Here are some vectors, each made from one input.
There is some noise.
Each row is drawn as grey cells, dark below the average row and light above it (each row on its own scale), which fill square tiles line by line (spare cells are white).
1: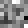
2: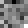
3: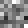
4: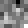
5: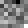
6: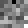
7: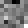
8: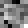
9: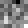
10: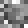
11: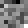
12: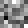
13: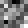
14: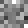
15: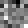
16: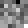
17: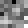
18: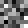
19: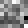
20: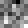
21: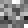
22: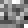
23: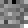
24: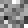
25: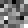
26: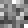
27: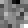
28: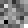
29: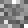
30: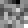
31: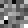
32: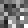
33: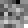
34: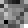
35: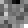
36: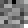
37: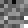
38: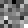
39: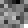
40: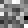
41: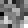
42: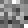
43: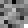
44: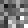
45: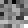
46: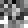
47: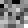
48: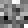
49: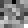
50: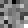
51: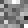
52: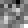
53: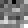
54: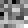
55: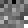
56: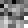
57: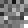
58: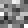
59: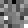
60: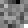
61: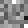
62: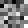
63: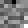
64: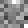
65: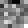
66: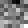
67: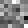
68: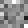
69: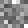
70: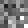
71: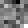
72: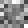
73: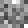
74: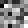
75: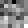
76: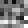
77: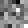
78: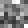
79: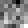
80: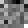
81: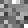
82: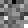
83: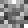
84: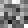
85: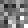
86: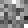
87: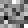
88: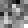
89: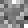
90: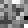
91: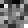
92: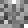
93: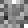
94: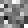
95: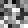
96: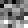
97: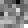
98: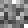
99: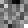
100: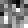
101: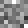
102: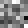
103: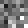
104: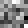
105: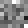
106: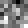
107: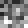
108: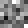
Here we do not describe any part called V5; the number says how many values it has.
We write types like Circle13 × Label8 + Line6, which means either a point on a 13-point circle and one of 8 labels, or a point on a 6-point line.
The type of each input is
List2(Bool × V5).
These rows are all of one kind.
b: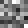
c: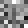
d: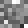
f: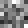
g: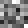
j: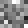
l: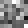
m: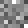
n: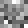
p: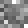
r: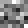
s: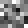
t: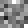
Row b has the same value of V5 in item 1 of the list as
c and m.
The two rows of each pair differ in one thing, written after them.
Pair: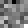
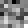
the true/false value in item 1 of the list
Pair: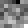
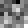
the value of V5 in item 1 of the list
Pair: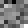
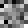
the value of V5 in item 2 of the list
